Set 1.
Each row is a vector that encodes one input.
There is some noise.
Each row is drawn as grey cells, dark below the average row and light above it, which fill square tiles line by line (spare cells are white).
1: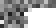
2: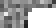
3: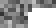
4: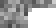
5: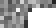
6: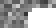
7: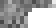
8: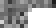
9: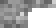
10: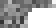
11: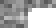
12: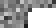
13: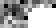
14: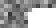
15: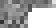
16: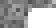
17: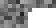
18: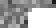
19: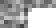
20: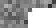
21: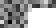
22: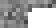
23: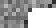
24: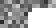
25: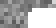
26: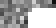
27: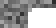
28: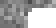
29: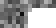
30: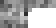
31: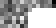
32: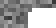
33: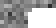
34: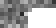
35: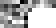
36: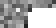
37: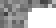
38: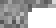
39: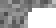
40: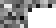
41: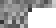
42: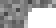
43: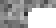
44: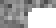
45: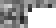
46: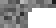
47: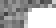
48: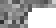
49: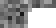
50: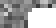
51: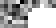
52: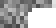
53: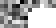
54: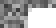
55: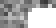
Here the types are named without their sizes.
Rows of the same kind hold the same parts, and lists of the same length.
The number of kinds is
3.
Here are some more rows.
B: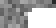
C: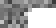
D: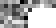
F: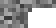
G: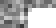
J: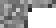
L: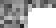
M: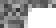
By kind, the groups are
B, C, F, J
D
G, L, M

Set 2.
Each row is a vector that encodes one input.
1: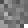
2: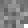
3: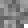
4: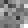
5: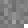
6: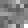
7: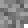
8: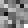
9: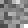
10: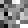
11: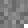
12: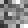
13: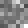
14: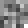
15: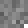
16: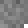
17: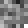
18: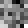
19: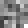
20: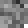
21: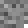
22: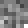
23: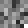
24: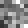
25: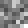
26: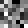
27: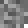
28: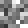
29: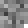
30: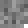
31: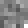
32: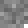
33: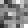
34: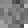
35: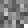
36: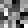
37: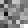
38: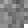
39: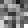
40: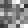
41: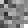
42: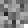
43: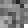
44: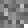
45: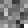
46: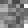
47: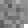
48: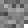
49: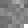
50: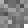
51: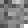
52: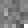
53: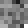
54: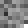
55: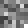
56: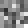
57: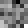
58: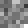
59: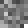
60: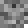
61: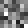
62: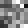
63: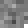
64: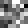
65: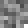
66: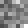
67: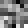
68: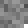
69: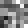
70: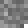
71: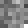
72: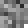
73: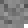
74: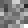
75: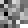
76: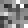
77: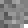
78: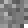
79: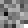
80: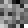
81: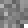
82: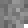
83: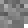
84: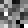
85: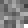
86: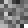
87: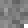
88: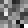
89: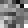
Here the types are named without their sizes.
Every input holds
either a fixed value, or a label and a point on each of two lines.
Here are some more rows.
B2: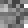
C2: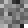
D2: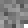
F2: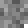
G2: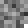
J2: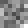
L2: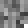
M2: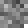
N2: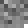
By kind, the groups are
B2, J2
C2, D2, F2, G2, L2, M2, N2

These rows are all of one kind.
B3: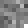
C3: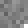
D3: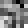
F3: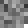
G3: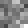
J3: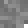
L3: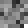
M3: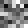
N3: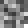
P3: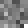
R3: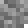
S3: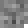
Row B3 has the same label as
G3 and L3.
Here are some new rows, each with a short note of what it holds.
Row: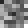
a fixed value
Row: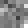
a fixed value
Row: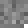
a label and a point on each of two lines
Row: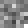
a label and a point on each of two lines
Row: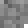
a label and a point on each of two lines
